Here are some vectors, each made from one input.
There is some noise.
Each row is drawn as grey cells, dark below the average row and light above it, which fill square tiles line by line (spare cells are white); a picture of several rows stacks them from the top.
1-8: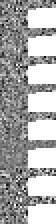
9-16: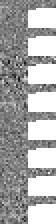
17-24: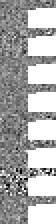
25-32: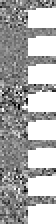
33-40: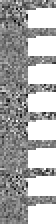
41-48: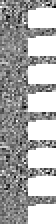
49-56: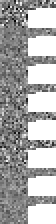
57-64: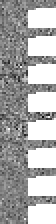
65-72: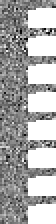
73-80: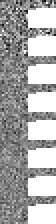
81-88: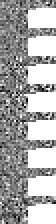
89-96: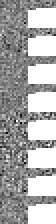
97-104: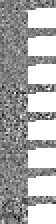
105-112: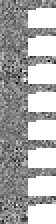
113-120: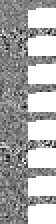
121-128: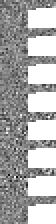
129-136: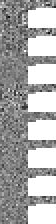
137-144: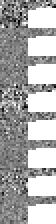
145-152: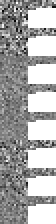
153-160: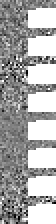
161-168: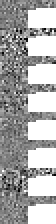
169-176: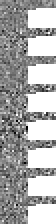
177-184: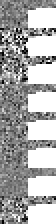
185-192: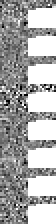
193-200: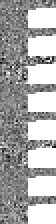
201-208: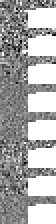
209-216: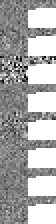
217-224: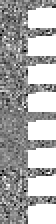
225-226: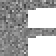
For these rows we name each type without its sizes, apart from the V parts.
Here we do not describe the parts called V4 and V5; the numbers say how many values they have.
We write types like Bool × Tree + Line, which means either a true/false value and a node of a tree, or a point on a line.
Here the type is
(Bool × Line × V5 + V4) × Line + Tree.
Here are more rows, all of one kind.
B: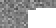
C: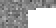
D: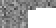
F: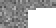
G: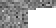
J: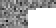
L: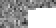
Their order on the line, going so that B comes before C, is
J, L, D, B, C, G, F.
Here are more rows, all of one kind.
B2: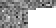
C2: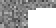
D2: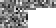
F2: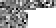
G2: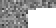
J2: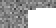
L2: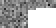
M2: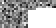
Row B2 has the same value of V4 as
G2 and L2.
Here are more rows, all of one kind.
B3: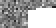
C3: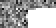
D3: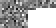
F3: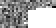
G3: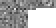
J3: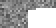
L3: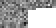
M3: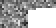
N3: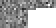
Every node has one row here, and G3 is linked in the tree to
F3.
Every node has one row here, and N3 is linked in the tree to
F3.
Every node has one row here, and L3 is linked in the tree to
B3 and D3.
